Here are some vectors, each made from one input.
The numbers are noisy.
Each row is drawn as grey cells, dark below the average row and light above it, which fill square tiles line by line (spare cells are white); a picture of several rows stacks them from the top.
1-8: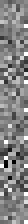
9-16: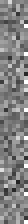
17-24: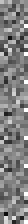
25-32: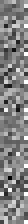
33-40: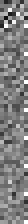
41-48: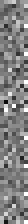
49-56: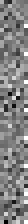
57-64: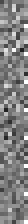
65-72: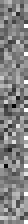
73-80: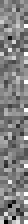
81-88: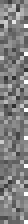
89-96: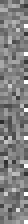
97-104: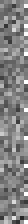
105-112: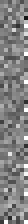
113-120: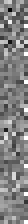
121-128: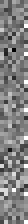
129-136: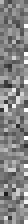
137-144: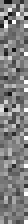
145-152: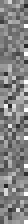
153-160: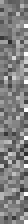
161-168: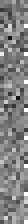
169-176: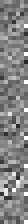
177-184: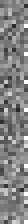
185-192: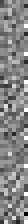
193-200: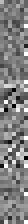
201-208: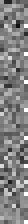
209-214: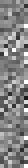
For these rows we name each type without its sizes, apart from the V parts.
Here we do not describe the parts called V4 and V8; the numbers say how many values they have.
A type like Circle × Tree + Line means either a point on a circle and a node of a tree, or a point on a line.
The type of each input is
(Bool × Circle + (Tree + Unit) × V4) × V8.
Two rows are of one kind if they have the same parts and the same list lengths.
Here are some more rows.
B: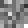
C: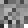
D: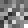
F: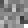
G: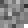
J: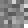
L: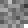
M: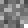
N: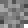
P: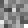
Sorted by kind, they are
B, D, G, J, M
C, L, N
F, P

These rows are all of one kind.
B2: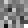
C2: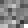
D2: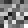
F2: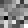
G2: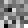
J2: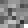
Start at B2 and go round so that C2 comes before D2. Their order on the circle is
B2, F2, J2, G2, C2, D2.
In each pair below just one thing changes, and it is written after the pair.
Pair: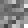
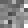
the node of the tree
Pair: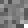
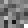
the node of the tree
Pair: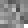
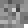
the node of the tree
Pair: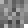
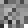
the node of the tree
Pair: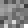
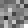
the value of V8
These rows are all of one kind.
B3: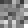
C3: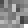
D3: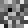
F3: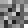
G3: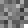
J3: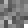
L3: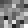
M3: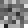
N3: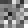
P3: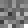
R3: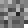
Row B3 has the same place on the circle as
G3 and J3.
